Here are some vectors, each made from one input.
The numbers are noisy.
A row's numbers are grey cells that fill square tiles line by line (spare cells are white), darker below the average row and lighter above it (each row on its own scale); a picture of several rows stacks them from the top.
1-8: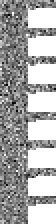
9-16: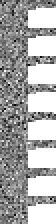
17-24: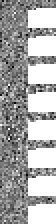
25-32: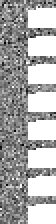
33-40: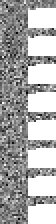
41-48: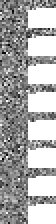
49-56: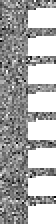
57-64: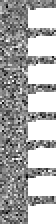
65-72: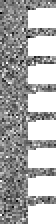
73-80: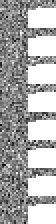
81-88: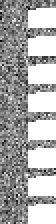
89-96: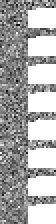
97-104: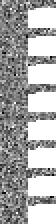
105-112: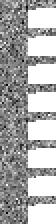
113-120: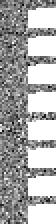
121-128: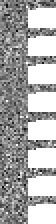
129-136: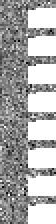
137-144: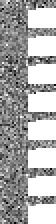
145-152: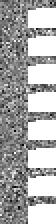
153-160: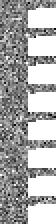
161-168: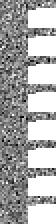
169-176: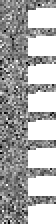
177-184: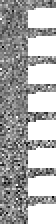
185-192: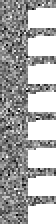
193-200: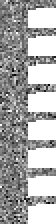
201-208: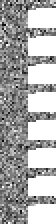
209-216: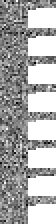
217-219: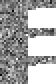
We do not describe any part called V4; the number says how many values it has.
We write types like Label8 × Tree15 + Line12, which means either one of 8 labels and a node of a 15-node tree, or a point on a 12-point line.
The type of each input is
(Bool × Bool × Bool + V4) × Tree10.
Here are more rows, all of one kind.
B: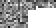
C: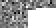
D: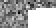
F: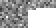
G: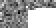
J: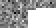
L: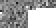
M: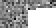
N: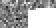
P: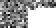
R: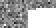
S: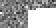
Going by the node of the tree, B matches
C, J and M.
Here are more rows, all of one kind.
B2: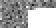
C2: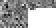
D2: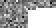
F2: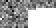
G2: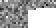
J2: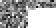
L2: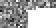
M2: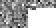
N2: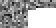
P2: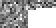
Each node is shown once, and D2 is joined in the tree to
N2.
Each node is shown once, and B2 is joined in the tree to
F2 and J2.
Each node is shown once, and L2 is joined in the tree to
F2.
